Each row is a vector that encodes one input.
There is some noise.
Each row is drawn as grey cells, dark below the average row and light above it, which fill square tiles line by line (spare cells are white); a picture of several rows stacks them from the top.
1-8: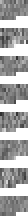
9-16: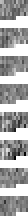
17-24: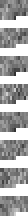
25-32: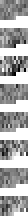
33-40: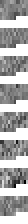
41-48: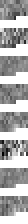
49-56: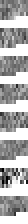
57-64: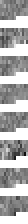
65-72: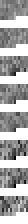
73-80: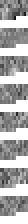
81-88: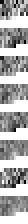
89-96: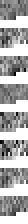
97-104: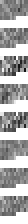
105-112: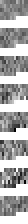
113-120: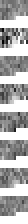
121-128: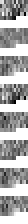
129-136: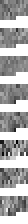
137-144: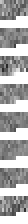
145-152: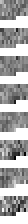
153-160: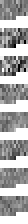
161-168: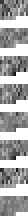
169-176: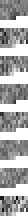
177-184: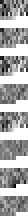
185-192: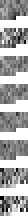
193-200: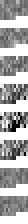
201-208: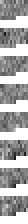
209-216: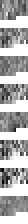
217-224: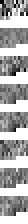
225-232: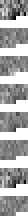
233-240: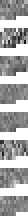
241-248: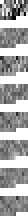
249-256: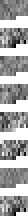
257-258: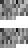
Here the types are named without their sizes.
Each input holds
a list of points on a line.
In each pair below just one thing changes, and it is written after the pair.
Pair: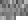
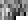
the place on the line in item 2 of the list
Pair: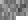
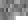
the place on the line in item 2 of the list
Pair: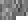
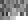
the place on the line in item 2 of the list
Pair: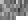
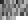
the place on the line in item 1 of the list
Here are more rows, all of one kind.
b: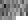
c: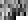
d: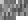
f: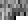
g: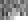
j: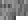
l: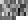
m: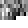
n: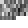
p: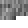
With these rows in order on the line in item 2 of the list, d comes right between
c and f.
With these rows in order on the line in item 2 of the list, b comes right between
f and j.
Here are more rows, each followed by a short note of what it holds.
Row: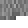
a list of one item
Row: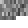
a list of one item
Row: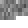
a list of two items
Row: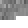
a list of one item
